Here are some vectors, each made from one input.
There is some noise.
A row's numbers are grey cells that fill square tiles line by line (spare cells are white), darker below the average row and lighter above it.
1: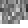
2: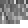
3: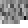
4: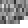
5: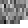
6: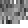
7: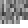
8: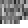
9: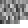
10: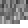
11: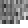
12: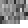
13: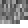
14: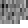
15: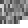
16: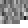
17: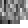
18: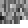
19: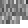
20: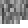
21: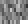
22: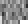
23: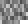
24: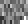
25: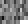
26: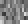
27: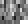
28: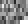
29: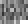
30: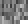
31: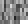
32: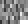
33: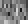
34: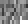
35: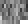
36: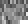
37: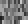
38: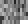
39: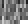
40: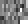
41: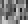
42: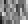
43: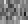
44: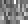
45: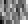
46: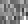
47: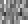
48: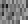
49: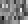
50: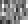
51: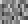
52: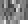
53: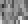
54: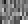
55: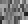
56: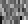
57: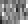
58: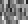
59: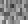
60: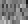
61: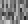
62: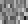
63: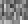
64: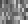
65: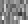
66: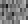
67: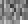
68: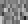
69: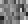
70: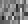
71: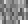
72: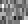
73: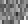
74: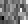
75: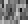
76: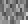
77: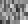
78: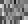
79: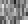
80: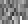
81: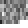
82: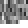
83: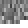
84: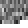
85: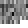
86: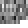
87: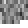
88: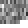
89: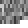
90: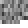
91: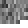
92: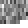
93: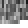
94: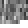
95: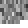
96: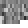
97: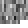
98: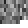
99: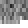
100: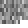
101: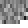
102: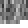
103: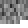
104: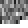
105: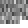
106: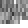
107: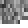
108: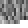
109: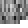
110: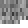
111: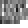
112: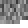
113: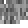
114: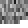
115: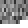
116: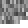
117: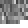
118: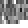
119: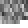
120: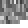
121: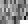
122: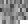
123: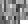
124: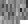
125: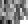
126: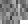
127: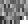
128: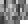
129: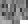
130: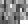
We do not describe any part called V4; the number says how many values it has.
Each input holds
three labels (each one of 5), together with either a fixed value, or a true/false value and a value of V4.
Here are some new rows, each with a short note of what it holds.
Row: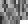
three labels (each one of 5)
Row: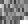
three labels (each one of 5)
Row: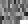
three labels (each one of 5)
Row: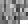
three labels (each one of 5)
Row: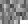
three labels (each one of 5), a true/false value and a value of V4
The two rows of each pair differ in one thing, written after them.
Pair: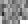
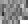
the true/false value
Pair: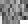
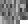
one of the three labels
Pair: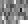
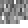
the true/false value
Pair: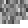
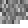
the true/false value
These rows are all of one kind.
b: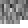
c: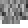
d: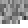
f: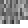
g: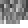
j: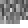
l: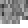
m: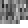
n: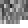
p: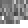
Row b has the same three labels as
g, j and n.
